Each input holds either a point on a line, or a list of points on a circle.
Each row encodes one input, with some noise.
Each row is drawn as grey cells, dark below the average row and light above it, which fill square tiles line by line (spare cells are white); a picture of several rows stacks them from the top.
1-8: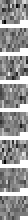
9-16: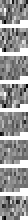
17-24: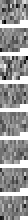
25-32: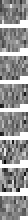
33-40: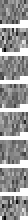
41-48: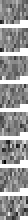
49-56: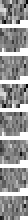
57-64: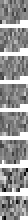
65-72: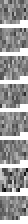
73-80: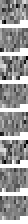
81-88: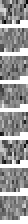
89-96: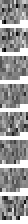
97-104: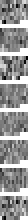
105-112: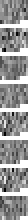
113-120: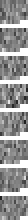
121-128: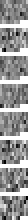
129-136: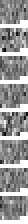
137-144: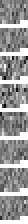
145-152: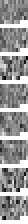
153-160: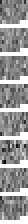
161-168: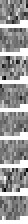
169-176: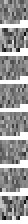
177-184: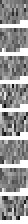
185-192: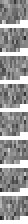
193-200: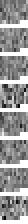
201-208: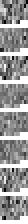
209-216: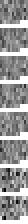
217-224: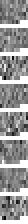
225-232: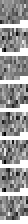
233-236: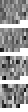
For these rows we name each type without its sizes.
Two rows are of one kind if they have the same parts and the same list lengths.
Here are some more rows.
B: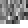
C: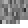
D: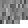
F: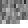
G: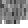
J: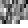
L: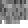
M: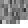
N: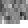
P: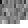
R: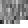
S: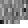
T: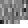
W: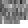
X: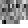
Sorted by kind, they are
B
C, M, R, S, T
D, F, G, L, N, P, W
J, X

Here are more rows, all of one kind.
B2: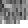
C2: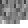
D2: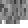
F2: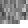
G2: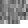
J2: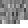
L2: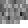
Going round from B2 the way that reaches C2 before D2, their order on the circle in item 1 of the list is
B2, L2, G2, F2, C2, J2, D2.
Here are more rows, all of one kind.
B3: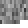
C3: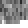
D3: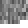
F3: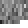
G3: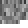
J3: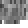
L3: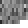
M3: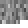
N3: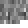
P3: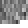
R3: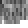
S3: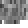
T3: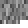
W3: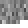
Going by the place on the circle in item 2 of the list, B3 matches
G3, J3, P3 and S3.
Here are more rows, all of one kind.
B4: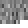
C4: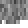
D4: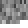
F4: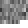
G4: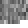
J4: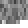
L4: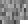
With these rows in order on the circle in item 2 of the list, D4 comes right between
B4 and C4.
